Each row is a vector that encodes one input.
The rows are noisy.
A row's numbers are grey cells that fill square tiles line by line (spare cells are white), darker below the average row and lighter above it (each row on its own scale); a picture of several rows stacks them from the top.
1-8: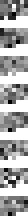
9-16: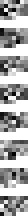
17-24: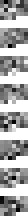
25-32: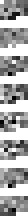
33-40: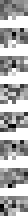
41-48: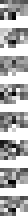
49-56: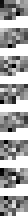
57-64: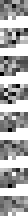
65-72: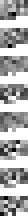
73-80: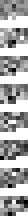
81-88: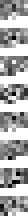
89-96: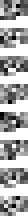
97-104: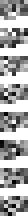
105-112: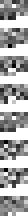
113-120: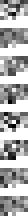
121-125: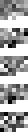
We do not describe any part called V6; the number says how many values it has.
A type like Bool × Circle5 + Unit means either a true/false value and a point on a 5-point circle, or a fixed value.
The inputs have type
List2(Bool × V6).
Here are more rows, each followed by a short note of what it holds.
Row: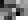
the empty list
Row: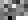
a list of two items
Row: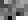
the empty list
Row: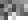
a list of one item
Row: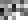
a list of one item
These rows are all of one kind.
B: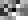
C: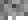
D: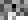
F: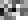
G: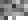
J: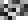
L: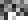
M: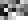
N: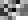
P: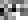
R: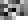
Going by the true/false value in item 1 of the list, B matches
D, F, N and P.
